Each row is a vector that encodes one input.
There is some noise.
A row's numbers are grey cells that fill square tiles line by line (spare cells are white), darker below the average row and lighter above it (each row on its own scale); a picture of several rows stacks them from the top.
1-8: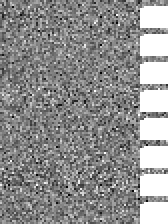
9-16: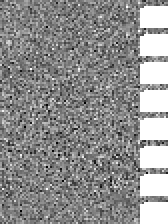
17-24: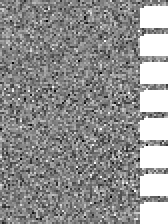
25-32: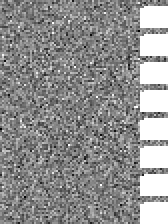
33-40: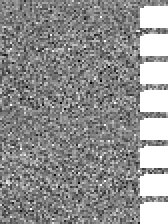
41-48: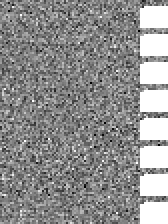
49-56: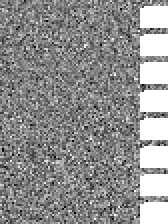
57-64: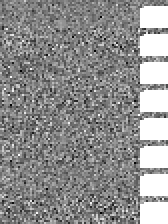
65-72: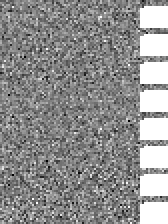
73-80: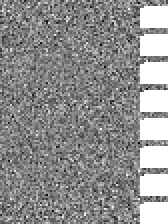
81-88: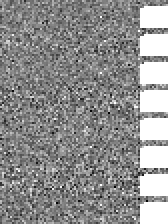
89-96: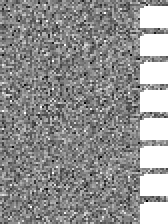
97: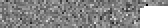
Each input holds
a point on a 5-point line, together with either one of 7 labels, or a point on a 6-point line.
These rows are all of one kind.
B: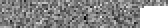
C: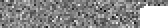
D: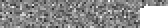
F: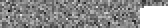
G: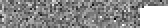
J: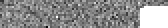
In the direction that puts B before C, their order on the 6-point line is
F, B, J, C, G, D.
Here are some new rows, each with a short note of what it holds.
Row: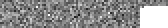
a point on a 5-point line and a point on a 6-point line
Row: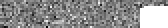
one of 7 labels and a point on a 5-point line
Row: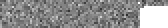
a point on a 5-point line and a point on a 6-point line
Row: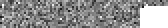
a point on a 5-point line and a point on a 6-point line
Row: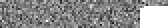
one of 7 labels and a point on a 5-point line
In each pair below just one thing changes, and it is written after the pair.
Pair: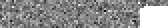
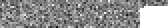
the place on the 6-point line
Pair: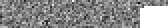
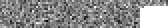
the place on the 6-point line
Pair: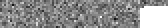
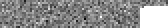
the place on the 5-point line
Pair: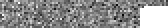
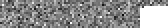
the place on the 6-point line
